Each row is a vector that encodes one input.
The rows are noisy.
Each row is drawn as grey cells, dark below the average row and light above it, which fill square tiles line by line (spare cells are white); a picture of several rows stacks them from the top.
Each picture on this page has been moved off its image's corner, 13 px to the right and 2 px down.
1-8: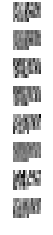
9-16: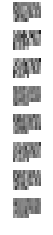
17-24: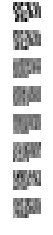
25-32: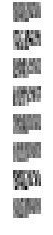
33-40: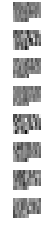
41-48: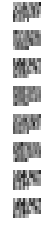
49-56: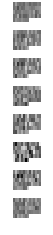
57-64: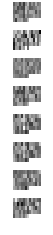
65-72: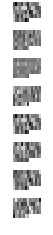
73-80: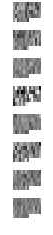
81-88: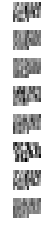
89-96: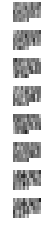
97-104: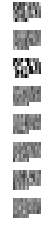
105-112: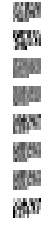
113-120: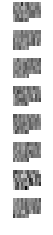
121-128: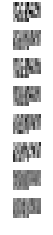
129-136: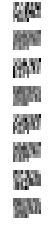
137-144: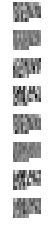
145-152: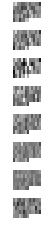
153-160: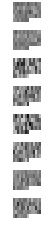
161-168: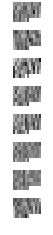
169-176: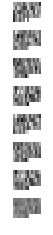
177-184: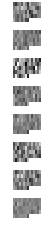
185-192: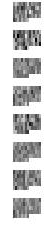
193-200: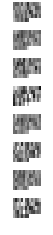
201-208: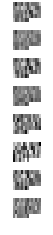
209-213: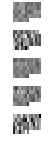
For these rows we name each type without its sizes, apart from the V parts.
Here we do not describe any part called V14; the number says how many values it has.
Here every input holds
a point on a line and a true/false value, together with either a point on a line, or a value of V14.
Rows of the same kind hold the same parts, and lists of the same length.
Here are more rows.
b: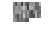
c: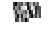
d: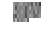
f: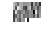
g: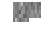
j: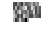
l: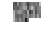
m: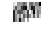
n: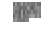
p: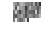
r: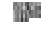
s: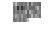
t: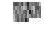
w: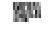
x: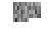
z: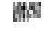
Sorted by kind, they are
b, j, m, r, s, x
c, d, f, g, l, n, p, t, w, z

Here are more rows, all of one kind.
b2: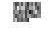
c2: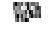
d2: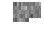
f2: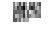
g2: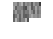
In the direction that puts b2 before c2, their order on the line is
f2, b2, d2, g2, c2.
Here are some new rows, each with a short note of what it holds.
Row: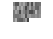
a point on a line, a true/false value and a value of V14
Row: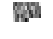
a point on a line, a true/false value and a value of V14
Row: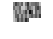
a point on a line, a true/false value and a value of V14
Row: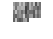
a point on each of two lines and a true/false value
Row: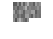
a point on a line, a true/false value and a value of V14
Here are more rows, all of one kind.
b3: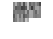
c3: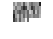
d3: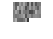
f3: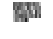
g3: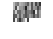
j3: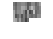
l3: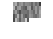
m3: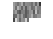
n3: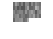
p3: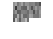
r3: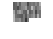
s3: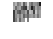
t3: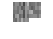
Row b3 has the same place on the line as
d3 and s3.
